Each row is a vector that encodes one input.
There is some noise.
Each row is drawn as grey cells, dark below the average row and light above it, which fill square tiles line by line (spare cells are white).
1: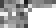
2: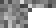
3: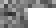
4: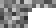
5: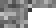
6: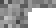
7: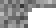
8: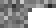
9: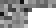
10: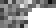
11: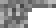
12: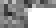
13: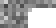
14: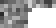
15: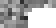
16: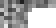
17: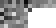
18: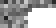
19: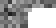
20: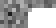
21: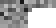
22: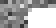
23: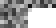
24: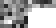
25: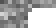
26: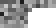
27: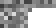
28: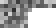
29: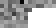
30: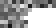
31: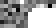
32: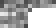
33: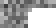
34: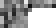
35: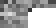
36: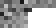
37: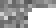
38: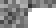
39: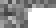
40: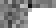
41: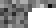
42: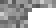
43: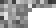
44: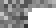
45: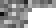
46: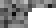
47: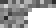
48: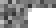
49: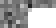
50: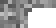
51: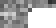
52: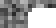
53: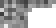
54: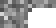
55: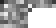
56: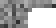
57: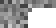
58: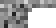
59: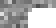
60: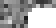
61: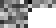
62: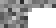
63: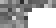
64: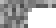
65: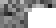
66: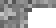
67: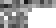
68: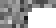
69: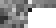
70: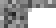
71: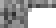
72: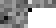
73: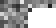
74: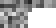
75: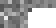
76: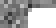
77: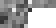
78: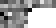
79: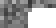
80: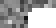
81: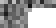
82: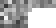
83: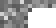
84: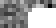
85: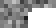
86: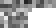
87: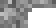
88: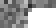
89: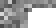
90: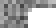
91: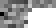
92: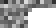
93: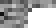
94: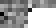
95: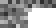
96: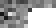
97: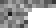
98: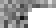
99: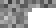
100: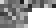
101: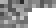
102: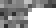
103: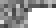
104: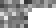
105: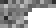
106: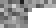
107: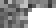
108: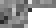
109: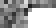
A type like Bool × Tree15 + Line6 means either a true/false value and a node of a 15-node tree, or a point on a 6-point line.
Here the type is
Bool × Bool × Bool + Line6.
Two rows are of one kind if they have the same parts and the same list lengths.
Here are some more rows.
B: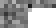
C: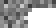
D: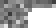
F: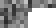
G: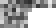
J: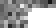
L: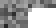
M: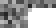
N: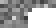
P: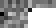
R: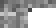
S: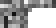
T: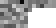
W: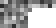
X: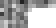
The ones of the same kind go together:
B, C, D, F, G, J, L, M, R, S
N, P, T, W, X

